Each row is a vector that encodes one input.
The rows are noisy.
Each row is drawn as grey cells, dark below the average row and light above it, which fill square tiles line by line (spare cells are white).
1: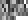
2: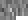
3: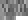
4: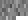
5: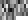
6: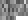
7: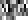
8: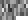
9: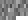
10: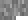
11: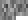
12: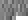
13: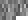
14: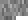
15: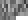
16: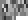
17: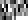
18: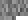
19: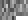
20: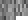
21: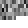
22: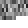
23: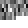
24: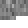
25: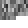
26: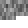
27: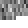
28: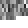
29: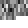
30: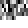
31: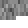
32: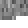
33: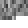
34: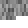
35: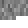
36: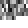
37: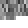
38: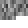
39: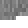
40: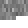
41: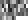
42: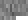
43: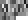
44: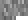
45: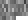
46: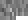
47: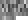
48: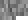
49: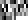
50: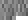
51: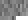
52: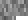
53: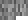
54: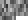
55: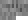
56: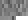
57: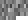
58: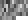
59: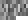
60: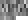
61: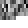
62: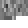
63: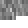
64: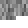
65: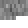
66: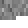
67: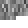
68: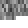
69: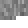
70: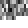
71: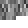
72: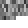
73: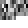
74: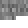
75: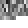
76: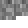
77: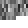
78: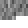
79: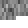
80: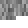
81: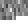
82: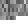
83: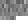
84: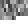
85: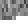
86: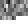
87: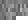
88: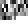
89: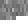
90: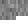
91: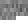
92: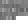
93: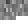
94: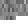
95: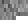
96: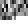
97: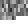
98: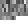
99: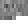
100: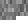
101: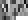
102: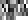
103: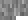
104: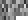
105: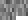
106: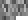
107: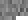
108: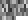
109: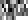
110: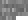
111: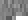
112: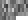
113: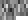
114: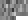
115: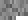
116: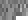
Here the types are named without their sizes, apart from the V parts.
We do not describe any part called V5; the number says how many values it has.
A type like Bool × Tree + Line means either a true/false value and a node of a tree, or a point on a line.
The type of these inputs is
Circle × (Line + V5).
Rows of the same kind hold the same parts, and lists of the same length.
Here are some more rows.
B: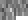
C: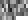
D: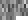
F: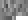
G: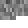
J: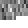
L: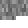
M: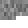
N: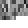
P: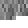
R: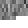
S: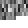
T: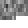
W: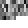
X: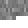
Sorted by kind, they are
B, G, J, S
C, D, F, L, M, N, P, R, T, W, X

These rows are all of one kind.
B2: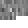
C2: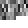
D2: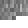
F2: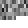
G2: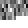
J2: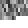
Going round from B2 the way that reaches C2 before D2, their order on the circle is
B2, G2, J2, C2, D2, F2.
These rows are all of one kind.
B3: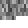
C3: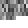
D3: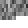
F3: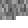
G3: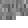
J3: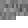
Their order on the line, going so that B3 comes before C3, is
J3, G3, B3, F3, C3, D3.
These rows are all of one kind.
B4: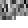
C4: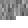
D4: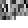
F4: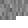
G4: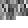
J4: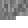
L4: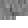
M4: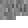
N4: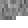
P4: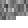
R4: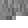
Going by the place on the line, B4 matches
D4 and G4.
